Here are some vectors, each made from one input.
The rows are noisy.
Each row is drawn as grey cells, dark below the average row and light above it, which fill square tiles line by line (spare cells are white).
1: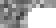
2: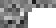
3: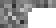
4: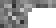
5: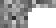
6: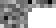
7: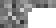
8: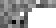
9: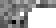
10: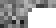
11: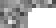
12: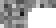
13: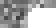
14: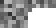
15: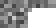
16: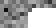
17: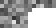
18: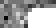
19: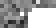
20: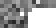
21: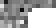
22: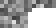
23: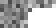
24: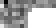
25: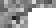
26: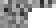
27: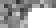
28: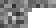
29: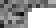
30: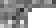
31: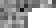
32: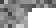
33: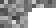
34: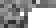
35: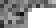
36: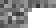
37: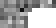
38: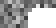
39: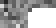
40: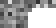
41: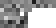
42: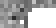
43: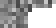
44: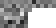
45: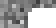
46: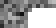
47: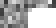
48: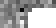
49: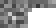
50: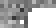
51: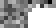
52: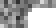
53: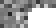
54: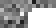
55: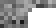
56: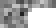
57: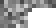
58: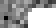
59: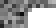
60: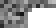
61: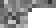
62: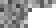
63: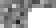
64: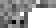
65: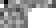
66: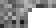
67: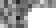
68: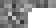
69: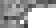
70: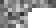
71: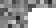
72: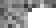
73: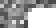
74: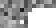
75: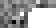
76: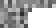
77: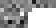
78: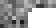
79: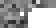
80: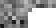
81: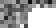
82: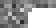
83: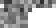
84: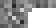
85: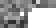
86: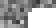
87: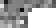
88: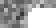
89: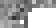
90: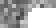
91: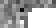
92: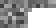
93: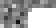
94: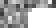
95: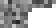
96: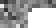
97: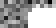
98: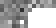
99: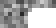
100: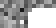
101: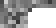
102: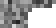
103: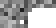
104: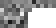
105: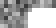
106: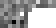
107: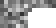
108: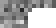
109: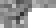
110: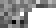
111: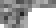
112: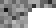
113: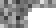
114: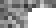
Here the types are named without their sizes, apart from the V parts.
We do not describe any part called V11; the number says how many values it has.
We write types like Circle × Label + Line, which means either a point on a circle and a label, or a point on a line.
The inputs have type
Label × V11 + Line.
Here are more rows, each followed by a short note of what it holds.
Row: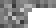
a point on a line
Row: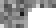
a label and a value of V11
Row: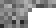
a point on a line
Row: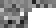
a point on a line
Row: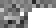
a point on a line
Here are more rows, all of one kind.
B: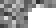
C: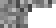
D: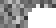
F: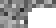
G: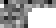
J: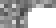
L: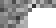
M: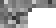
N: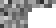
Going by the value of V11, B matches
F, J and N.
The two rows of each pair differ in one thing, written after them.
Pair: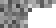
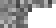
the value of V11
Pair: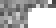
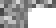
the value of V11
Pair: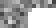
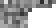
the label
